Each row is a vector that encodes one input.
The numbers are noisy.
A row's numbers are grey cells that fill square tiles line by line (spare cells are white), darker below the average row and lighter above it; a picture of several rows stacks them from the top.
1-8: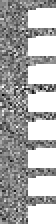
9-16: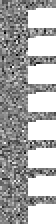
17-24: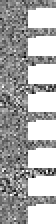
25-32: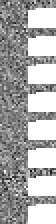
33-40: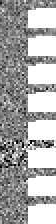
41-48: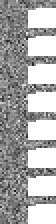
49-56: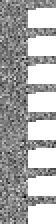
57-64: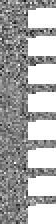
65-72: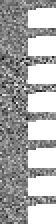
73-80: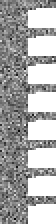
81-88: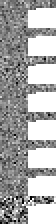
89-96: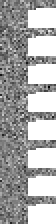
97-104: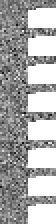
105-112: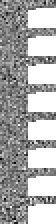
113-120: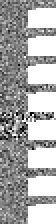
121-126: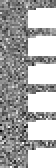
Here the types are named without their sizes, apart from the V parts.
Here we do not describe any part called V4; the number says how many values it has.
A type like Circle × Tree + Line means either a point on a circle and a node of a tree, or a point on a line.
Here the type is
List(Line × V4).
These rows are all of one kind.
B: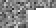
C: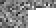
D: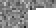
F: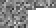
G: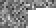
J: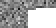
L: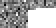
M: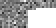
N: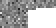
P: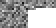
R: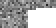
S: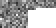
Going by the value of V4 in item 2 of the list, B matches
D, J, N and P.
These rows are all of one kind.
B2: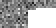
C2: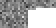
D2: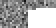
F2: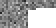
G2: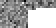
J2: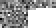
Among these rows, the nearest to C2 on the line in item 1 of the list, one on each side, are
B2 and J2.
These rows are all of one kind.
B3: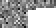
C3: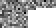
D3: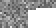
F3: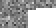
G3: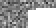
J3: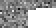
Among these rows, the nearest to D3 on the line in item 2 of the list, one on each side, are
G3 and J3.
